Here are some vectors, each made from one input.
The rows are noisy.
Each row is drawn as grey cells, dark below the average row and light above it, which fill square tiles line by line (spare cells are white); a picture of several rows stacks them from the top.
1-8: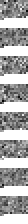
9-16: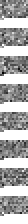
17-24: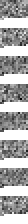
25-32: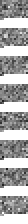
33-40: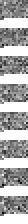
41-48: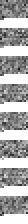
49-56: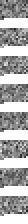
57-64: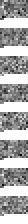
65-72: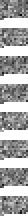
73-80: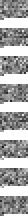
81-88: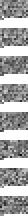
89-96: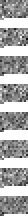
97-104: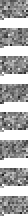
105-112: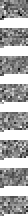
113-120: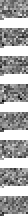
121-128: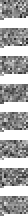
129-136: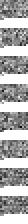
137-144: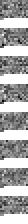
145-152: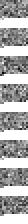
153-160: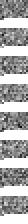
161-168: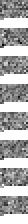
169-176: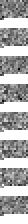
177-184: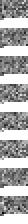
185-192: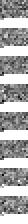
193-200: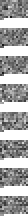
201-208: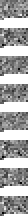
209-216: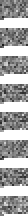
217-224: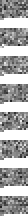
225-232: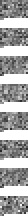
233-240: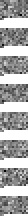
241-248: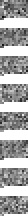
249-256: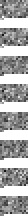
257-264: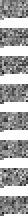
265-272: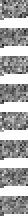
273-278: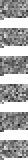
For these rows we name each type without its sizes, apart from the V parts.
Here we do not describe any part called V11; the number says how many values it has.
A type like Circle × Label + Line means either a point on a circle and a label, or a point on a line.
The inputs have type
Bool × (Line + V11).
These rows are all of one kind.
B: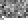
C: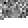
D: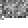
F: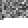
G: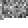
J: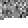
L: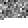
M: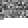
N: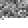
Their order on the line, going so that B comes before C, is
F, N, M, B, D, G, J, C, L.
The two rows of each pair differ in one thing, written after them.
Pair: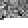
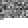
the place on the line
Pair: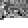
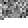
the true/false value
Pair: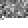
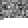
the true/false value
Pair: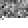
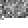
the place on the line
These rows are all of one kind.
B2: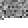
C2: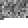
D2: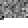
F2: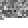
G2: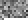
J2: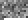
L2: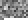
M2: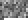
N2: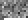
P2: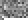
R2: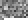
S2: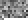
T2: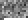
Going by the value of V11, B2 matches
C2, J2, N2 and T2.
